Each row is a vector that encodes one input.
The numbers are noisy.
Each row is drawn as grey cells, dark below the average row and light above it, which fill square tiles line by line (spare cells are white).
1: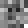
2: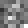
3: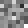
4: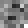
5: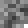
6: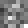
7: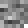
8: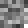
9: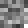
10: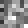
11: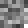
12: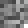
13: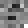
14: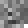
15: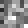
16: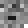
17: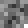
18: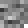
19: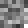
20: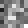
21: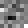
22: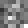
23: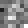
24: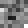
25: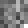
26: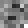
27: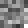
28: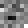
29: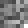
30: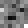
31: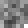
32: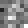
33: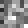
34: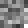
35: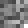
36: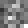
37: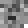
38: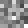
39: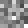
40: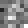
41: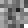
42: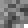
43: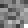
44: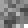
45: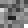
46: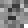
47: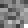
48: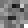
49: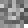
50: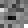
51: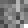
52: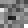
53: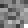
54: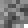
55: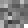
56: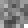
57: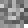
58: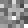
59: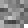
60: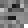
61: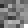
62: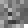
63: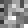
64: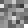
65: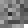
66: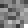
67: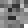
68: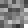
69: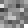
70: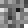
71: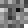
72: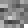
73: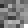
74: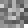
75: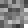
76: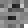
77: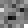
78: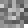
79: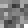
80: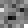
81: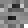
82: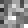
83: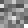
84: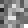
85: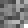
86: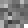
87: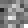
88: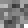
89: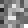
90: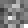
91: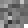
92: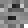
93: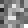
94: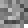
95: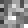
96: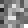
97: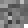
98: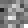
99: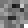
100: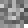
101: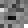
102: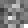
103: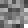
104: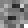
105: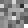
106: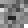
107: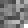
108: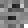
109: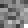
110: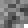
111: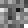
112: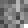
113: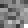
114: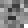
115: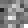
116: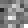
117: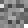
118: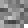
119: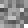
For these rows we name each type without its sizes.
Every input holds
a point on a line, together with either a point on a circle, or a fixed value.
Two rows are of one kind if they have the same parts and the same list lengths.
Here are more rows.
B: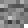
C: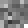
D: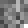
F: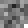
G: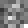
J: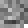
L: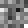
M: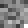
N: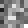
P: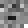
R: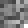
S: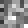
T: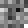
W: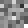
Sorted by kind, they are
B, C, F, J, L, P, T, W
D, G, M, N, R, S

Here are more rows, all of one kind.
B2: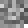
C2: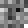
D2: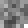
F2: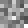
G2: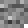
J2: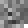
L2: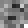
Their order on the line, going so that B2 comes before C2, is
F2, B2, G2, J2, D2, L2, C2.
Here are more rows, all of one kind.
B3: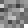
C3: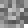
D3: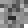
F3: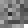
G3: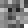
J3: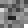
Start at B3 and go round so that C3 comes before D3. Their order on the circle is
B3, G3, J3, F3, C3, D3.
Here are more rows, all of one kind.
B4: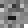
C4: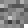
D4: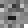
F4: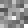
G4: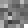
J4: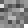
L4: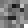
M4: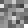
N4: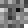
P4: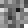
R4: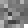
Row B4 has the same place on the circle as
D4, F4 and R4.
